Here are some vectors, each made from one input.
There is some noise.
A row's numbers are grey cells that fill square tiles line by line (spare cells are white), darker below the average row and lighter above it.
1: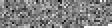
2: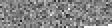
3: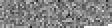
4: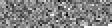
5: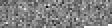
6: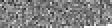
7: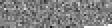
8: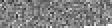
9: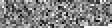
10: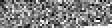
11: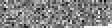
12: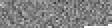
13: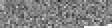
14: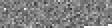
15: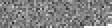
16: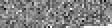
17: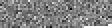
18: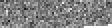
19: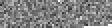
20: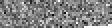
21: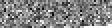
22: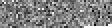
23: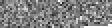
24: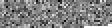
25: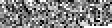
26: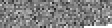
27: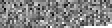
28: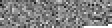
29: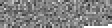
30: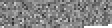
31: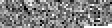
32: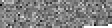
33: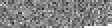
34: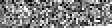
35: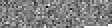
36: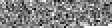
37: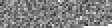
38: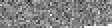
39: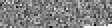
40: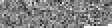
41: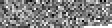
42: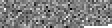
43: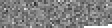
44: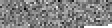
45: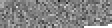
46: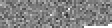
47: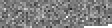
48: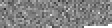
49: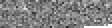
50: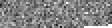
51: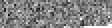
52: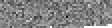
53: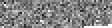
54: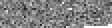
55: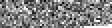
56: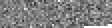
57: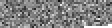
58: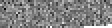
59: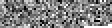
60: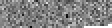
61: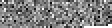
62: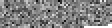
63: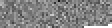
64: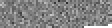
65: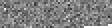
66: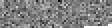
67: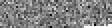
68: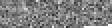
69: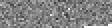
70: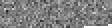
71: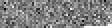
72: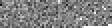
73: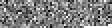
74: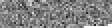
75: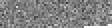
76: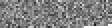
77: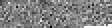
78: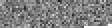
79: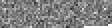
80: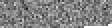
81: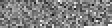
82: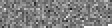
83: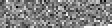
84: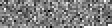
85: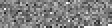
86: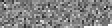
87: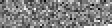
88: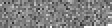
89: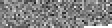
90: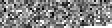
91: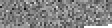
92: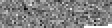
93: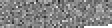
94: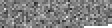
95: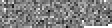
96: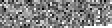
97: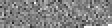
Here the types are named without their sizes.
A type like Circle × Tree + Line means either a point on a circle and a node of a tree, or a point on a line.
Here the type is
Label × (Label × Label + Line × Line).
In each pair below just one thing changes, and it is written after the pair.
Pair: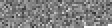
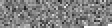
the place on one of the two lines
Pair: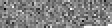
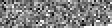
the label
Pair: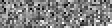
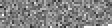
the label
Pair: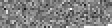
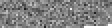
the place on one of the two lines
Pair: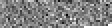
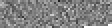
the label
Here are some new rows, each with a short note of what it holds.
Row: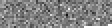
a label and a point on each of two lines
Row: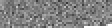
a label and a point on each of two lines
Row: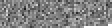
a label and a point on each of two lines
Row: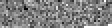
a label and a point on each of two lines
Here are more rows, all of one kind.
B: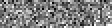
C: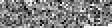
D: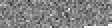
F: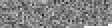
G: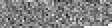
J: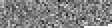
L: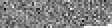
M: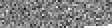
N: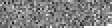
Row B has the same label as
D, J and N.
